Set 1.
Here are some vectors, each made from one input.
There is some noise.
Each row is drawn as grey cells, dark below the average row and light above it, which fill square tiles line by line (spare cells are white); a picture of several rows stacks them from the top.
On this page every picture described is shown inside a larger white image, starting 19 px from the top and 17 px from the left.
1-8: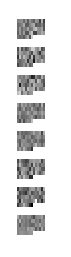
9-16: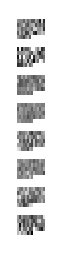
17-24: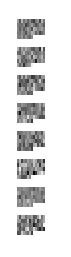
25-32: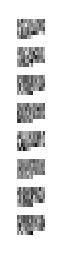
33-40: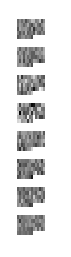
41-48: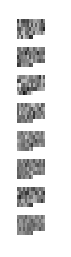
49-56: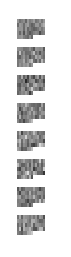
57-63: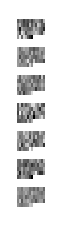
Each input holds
three true/false values.
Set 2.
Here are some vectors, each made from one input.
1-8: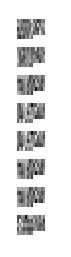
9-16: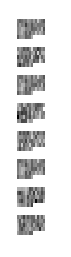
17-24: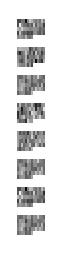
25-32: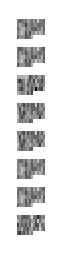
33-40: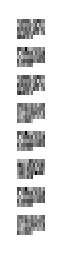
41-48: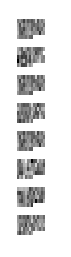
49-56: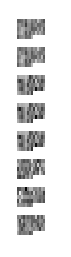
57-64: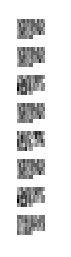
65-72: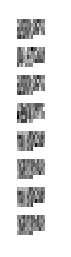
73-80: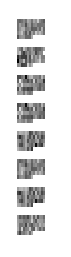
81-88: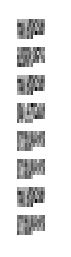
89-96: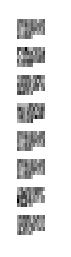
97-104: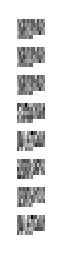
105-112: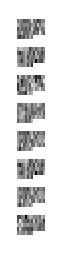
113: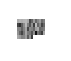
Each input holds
a node of a 9-node tree.
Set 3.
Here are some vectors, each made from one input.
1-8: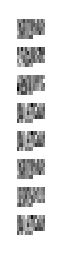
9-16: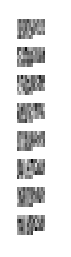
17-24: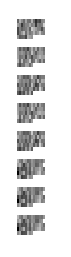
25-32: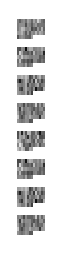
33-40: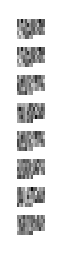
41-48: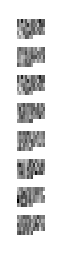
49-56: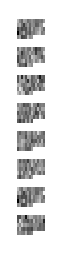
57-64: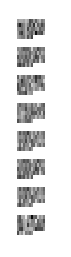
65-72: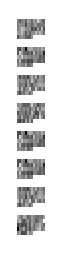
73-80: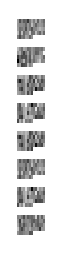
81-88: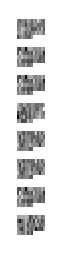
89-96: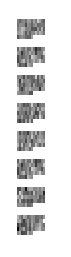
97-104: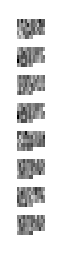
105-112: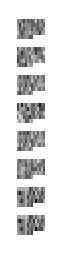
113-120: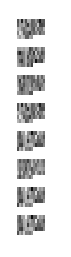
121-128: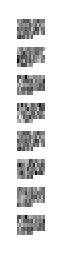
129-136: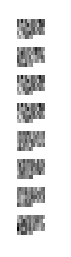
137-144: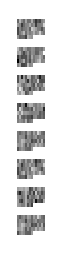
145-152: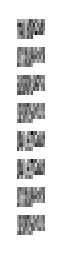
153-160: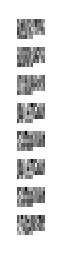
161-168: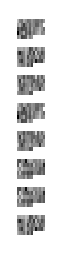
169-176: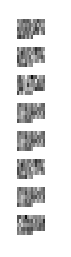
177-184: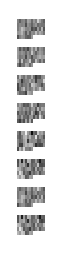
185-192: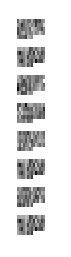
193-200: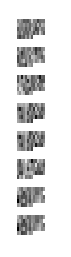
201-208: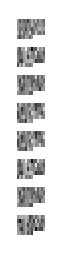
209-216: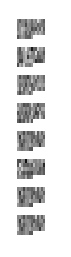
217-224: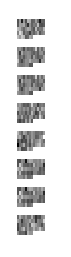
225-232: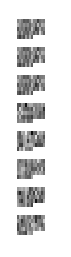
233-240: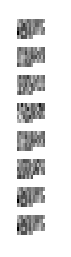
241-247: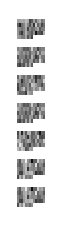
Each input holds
a node of a 10-node tree.
